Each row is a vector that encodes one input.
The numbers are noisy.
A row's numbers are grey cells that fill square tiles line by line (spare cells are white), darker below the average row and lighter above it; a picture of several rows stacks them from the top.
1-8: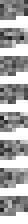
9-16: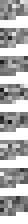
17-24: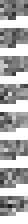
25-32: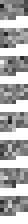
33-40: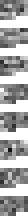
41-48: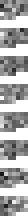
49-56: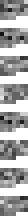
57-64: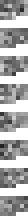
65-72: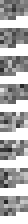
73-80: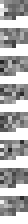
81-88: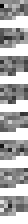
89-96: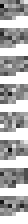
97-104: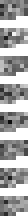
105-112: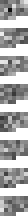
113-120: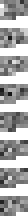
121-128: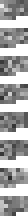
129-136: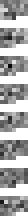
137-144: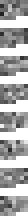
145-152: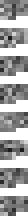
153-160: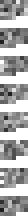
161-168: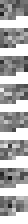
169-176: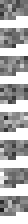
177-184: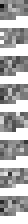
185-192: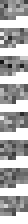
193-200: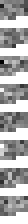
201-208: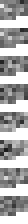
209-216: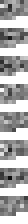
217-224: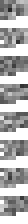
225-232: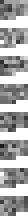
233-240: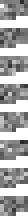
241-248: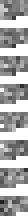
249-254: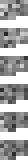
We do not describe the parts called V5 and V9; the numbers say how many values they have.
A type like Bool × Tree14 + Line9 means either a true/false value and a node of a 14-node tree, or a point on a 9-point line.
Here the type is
(Line7 + V9) × (Line8 + V5).
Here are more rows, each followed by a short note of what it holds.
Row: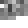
a value of V5 and a value of V9
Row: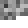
a point on an 8-point line and a value of V9
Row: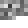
a value of V5 and a value of V9
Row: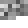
a value of V5 and a value of V9
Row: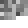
a value of V5 and a value of V9
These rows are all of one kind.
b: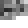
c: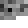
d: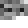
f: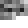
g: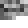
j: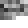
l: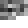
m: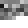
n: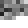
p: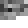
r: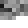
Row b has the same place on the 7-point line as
f, g, j and l.
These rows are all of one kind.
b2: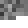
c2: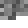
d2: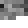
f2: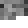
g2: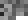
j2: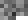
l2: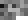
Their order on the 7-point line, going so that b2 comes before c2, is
b2, c2, g2, l2, j2, f2, d2.
